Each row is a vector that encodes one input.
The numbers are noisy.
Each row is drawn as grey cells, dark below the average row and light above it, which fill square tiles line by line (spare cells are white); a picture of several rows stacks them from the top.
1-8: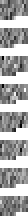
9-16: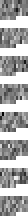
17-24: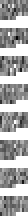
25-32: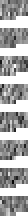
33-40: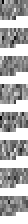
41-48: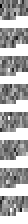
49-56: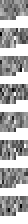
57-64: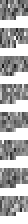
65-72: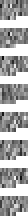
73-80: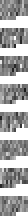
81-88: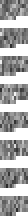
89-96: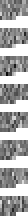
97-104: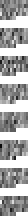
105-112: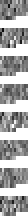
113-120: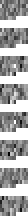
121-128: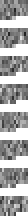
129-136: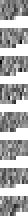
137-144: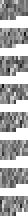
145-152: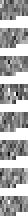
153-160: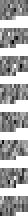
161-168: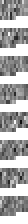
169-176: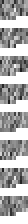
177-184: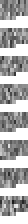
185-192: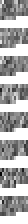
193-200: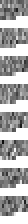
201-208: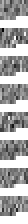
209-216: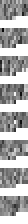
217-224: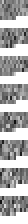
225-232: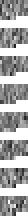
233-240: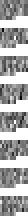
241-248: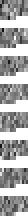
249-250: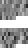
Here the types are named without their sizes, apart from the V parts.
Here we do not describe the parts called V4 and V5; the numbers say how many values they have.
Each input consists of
a true/false value, together with either a label and a value of V5, or a value of V4.
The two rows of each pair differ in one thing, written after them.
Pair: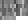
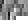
the true/false value
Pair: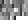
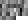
the value of V5
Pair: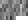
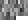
the true/false value
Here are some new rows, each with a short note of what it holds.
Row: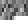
a true/false value and a value of V4
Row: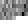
a true/false value and a value of V4
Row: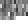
a label, a true/false value and a value of V5
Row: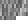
a label, a true/false value and a value of V5
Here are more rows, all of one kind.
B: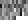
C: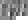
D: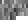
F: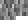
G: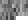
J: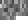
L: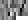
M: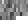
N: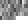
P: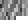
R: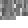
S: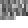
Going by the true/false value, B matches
L and P.
